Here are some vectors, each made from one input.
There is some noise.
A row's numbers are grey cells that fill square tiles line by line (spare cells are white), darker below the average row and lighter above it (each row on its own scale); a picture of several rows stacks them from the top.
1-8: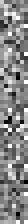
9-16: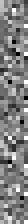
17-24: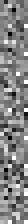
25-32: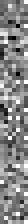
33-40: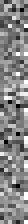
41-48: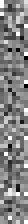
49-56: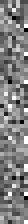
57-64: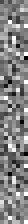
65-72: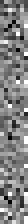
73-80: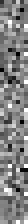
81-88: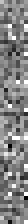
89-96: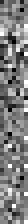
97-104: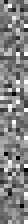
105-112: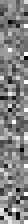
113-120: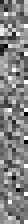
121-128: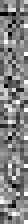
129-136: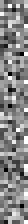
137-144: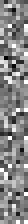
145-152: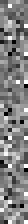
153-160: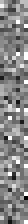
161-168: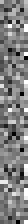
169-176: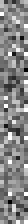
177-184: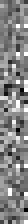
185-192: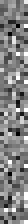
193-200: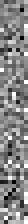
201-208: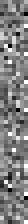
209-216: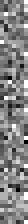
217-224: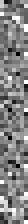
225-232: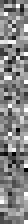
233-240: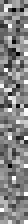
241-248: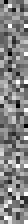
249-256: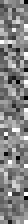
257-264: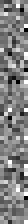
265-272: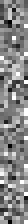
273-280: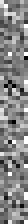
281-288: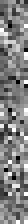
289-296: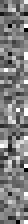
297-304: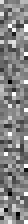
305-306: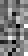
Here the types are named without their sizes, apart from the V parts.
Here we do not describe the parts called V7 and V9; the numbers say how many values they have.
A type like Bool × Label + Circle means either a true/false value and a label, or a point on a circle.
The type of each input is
((Bool × Bool × Bool + Unit) × V7 + Line) × (Line × V9 + Tree).
